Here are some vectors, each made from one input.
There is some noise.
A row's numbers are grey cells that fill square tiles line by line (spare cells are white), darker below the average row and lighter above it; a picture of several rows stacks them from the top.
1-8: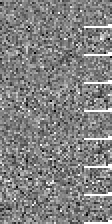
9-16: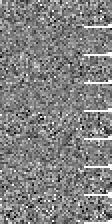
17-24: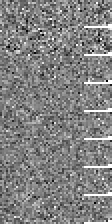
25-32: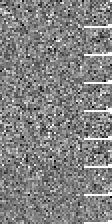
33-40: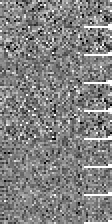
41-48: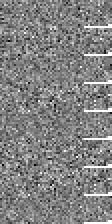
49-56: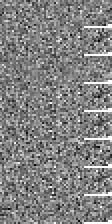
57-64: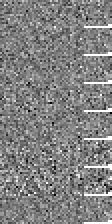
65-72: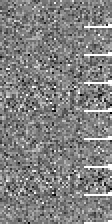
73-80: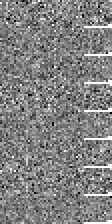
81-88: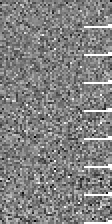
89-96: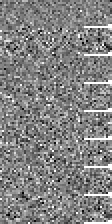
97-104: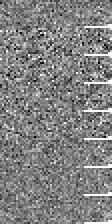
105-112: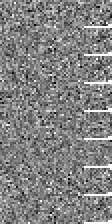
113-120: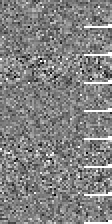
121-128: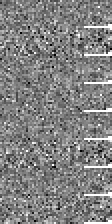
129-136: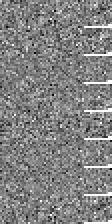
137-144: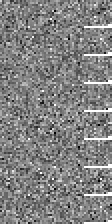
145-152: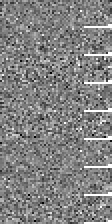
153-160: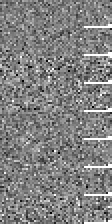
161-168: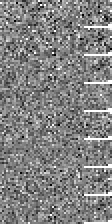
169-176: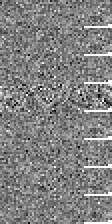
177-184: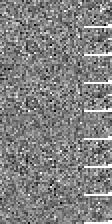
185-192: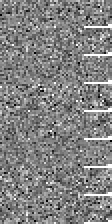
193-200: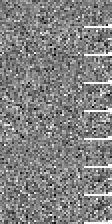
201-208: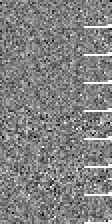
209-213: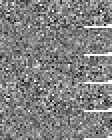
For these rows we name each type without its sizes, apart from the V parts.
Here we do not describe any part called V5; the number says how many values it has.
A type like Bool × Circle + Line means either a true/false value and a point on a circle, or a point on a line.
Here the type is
Circle × ((Label + Tree) × V5 + Line).
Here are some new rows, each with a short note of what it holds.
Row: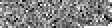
a point on a circle and a point on a line
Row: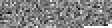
a point on a circle, a label and a value of V5
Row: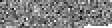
a point on a circle, a label and a value of V5
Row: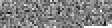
a point on a circle, a label and a value of V5
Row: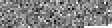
a point on a circle and a point on a line
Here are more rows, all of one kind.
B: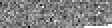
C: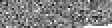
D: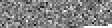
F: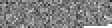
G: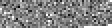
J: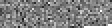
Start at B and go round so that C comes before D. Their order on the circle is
B, C, G, D, J, F.
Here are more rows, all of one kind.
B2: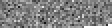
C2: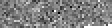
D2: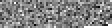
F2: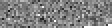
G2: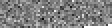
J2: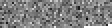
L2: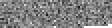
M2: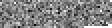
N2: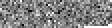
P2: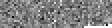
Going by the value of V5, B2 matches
D2 and G2.
